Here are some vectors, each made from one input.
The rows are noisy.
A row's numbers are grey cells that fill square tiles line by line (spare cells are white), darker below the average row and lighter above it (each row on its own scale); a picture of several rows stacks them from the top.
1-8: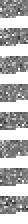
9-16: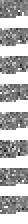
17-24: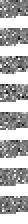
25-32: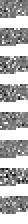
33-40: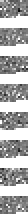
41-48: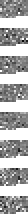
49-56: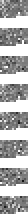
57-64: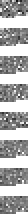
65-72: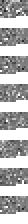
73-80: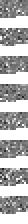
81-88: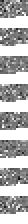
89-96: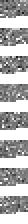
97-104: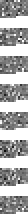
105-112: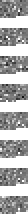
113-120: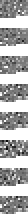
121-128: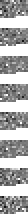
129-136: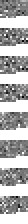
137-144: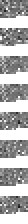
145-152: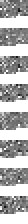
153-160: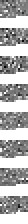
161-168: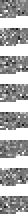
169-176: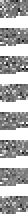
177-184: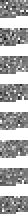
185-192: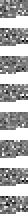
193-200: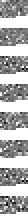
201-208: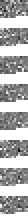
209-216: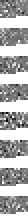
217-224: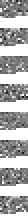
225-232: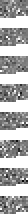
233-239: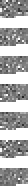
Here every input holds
either a point on a 4-point line and a node of an 8-node tree, or a list of up to two points on a 12-point line.
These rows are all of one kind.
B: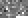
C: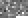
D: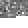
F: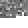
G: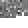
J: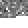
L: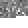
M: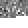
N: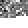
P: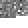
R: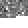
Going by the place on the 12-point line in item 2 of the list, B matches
J, M, N and R.
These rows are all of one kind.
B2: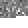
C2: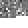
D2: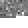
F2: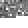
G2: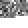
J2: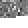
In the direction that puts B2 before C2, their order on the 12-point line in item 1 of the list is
G2, J2, B2, C2, D2, F2.
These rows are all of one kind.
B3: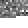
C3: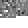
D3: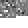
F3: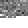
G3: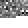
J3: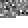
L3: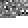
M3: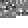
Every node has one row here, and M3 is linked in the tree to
B3.
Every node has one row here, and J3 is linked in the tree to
L3.
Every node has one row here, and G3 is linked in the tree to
B3, C3, F3 and L3.
